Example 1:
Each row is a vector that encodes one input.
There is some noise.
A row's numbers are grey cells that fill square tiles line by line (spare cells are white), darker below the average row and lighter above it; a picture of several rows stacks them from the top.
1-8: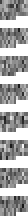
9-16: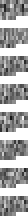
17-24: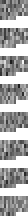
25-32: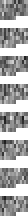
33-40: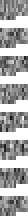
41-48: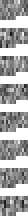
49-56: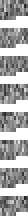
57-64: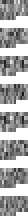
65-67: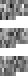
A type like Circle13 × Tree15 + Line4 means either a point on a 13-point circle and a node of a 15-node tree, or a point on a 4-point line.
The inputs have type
Bool × Bool × Bool × Bool.
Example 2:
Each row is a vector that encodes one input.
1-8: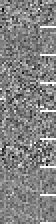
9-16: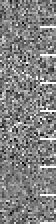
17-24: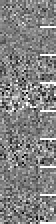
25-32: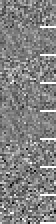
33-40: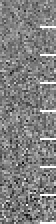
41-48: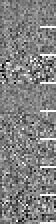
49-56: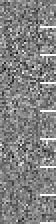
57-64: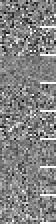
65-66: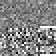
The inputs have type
Bool × Bool × Bool.
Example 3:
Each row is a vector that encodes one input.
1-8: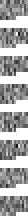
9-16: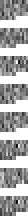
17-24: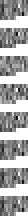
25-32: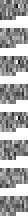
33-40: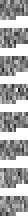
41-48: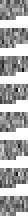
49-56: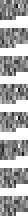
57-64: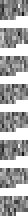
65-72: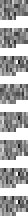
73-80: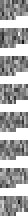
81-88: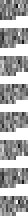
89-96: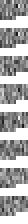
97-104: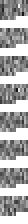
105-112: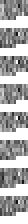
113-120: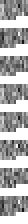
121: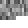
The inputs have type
Bool × Bool × Bool.
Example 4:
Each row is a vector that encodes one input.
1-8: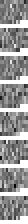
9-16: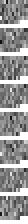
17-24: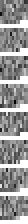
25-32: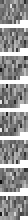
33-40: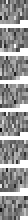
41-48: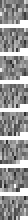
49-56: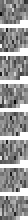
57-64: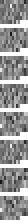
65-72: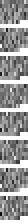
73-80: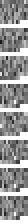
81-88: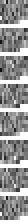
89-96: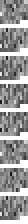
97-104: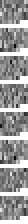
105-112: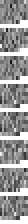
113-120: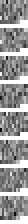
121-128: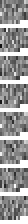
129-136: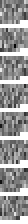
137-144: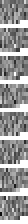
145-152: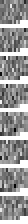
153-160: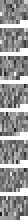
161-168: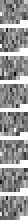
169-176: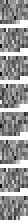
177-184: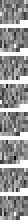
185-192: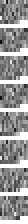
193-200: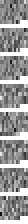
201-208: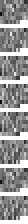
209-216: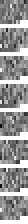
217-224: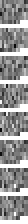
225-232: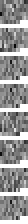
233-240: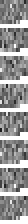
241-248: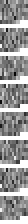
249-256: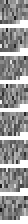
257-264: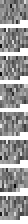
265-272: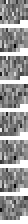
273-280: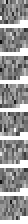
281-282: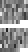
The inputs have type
Bool × Bool × Bool × Bool.
